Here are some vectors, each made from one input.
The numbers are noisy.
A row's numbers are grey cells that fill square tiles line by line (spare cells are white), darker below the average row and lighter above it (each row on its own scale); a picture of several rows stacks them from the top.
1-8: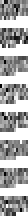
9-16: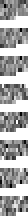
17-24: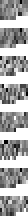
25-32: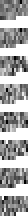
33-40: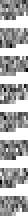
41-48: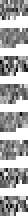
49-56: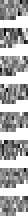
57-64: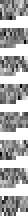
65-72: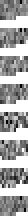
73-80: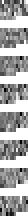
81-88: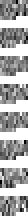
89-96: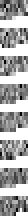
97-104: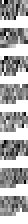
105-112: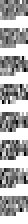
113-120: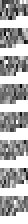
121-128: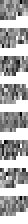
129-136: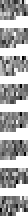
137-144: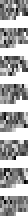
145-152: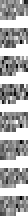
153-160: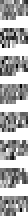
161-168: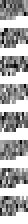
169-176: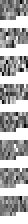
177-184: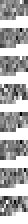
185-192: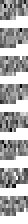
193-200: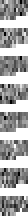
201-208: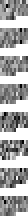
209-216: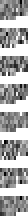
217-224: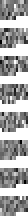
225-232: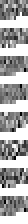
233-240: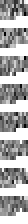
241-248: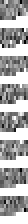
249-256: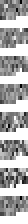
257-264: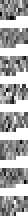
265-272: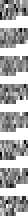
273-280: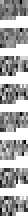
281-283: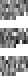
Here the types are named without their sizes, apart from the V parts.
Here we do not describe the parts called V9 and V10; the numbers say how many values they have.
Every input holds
a true/false value and a value of V9, together with either a point on a line, or a value of V10.
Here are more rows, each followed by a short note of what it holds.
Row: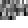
a true/false value, a value of V9 and a value of V10
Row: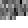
a true/false value, a value of V9 and a value of V10
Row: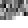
a point on a line, a true/false value and a value of V9
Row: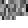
a true/false value, a value of V9 and a value of V10
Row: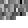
a true/false value, a value of V9 and a value of V10
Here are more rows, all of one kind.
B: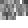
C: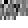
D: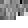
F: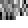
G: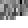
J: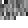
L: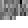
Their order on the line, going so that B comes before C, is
L, J, F, G, B, D, C.
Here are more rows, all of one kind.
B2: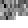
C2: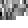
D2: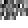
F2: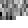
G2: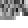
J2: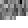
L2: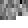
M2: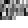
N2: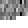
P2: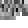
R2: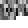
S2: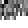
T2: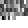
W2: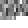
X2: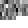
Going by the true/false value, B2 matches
C2, F2, L2 and N2.
